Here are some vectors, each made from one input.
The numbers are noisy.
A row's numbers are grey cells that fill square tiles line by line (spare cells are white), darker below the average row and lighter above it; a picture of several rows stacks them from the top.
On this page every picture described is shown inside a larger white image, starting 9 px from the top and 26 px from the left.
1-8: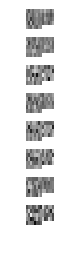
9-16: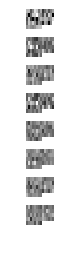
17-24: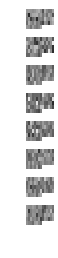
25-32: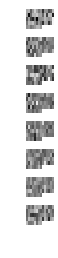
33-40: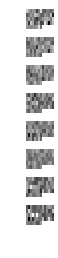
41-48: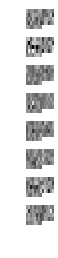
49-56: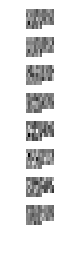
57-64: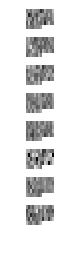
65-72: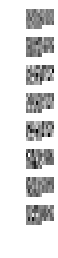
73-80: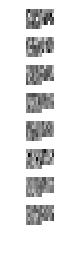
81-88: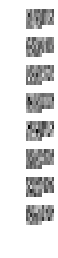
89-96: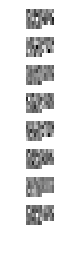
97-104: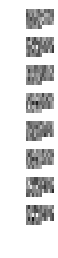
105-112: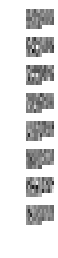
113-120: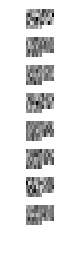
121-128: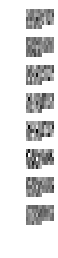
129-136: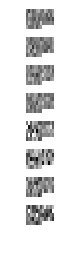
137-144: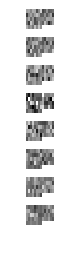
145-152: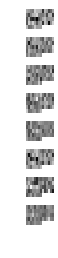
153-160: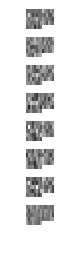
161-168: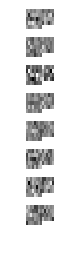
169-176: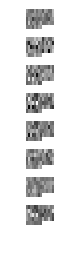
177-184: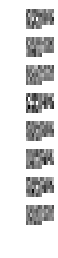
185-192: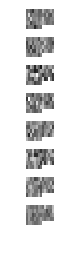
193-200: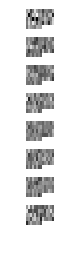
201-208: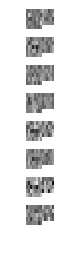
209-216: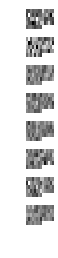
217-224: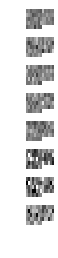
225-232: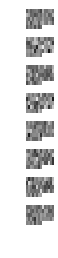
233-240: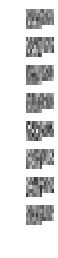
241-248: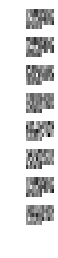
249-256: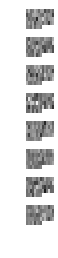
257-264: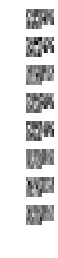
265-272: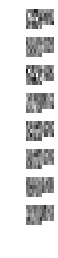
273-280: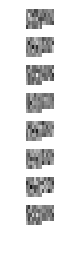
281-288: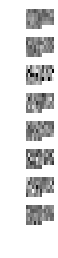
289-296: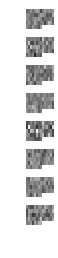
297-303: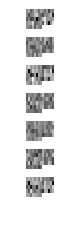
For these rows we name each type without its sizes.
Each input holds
a point on a circle and a node of a tree, together with either a fixed value, or a node of a tree.
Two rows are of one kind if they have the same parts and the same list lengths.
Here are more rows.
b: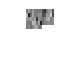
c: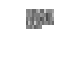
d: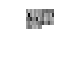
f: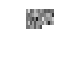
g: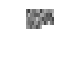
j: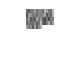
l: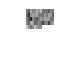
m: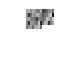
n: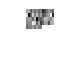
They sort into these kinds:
b, d, g, j, l, m
c, f, n

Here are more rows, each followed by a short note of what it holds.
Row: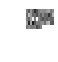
a point on a circle and a node of each of two trees
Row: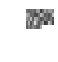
a point on a circle and a node of a tree
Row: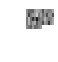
a point on a circle and a node of a tree
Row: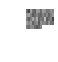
a point on a circle and a node of a tree
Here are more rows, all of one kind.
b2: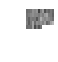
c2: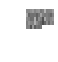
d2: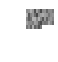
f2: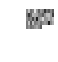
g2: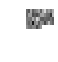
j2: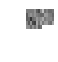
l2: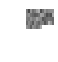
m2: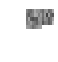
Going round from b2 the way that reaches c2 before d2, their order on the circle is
b2, m2, c2, d2, g2, j2, f2, l2.
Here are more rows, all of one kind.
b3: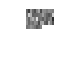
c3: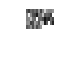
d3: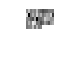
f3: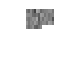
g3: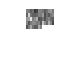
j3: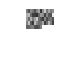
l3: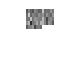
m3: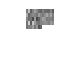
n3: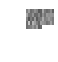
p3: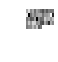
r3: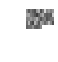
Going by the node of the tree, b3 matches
d3, f3 and p3.
